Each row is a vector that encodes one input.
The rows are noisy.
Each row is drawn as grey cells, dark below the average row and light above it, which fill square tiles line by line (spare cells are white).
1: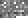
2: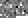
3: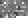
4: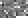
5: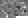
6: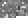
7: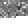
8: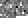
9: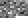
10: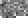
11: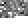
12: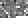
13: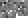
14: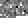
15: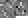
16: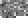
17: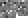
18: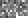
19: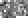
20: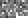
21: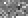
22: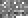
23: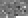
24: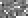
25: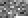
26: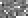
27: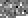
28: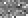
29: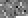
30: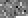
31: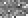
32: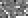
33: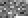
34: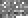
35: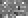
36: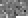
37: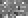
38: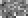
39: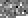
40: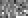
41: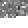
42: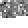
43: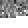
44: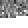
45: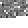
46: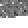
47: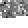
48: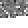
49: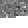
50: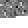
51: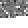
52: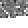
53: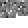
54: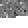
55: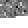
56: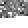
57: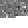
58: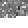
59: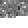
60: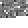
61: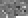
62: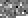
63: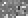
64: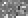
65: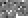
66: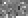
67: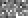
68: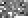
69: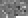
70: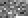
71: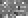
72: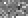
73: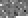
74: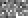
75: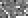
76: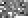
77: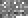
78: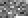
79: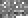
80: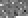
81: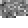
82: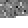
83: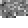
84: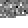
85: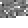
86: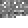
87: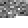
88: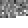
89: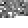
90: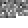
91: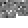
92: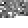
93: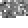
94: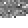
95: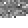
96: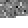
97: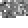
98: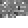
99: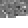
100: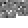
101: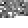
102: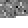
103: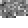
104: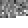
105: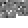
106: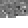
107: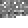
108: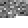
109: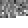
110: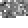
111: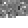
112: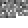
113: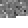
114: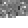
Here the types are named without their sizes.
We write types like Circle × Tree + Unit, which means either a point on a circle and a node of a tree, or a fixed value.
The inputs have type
Line + Tree.
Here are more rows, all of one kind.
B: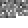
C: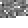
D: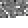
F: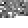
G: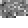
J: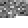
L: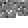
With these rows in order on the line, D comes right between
B and C.
